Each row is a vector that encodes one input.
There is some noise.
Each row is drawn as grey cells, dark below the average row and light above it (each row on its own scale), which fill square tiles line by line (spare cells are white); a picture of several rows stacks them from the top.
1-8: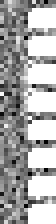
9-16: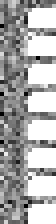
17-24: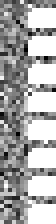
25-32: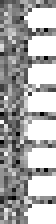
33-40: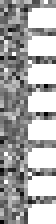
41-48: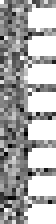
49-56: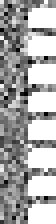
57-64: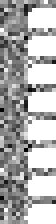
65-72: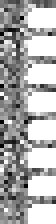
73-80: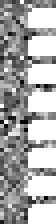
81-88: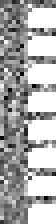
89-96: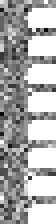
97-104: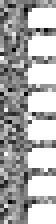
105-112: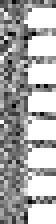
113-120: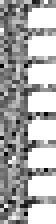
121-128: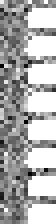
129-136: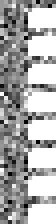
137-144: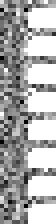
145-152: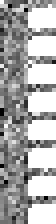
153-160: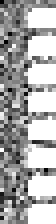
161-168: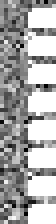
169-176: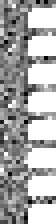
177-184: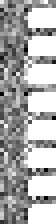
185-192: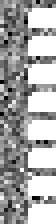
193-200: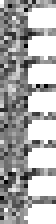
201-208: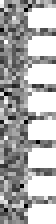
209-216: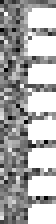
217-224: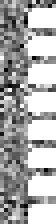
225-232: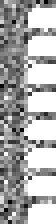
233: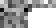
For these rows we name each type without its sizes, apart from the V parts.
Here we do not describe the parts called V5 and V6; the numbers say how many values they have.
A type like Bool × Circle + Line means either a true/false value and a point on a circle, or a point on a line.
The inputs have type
Bool × Circle + Label × V5 + V6.
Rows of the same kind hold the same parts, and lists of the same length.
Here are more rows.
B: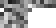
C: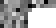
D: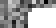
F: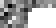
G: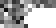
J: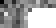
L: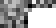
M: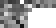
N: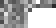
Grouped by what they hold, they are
B, G, J, M, N
C, D, L
F

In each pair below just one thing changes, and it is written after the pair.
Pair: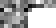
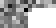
the place on the circle
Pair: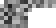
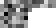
the true/false value
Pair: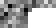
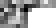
the place on the circle
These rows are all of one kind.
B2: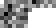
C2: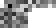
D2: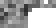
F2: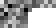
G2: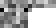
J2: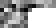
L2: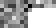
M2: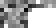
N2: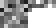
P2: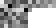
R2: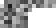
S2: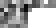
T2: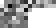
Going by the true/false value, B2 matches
D2, F2, J2 and S2.
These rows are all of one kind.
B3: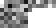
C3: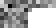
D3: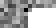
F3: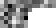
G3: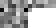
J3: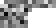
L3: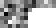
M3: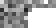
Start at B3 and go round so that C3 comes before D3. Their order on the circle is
B3, C3, J3, M3, G3, D3, F3, L3.
